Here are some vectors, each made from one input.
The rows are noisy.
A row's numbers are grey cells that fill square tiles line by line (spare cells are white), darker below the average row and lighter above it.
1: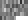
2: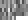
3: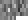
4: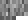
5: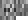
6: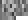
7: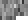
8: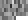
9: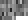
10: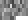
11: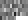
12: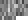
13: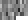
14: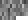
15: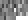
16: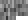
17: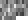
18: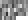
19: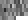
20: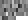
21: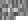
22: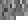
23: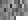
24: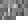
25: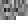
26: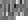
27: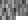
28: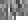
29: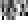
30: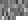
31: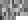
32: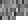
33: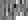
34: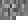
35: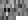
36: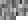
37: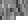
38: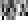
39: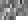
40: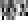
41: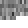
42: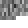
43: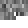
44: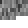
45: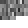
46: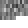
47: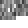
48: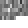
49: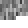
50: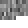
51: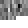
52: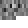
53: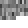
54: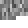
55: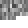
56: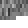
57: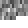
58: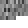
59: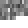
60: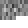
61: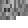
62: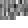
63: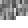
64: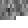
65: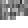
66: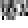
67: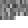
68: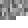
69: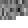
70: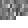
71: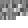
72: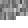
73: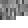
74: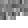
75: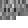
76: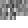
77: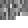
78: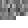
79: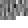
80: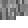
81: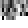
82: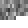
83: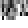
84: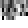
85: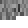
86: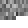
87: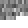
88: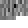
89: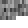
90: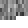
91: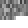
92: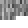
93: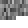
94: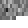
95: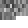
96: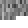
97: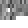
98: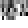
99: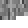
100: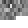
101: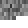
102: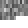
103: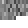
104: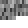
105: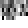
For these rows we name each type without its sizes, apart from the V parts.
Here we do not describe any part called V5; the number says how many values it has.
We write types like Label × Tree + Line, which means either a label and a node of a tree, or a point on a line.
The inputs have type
List(Bool × V5).
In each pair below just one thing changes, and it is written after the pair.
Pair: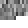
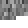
the value of V5 in item 1 of the list
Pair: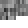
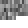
the value of V5 in item 2 of the list
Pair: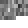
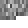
the true/false value in item 1 of the list
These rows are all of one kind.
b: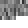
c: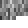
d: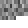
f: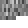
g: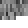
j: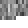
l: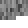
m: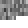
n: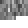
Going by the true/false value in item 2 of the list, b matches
c, g and n.
